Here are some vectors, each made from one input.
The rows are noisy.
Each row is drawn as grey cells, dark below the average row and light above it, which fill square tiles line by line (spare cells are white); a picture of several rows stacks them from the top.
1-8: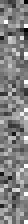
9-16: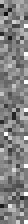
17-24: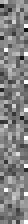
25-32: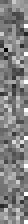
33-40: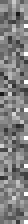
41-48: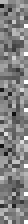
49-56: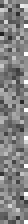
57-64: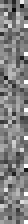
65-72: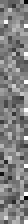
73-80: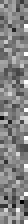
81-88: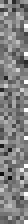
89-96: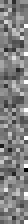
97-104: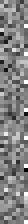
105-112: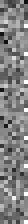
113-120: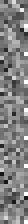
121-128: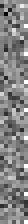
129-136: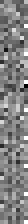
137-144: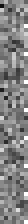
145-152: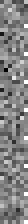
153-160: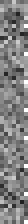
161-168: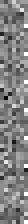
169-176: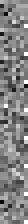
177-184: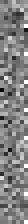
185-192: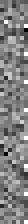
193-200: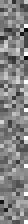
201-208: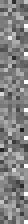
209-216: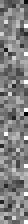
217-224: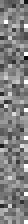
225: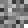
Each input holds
either a point on a 6-point line, or a point on a 7-point line.
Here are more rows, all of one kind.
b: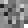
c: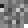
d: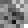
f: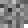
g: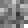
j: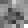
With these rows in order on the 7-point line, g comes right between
f and j.
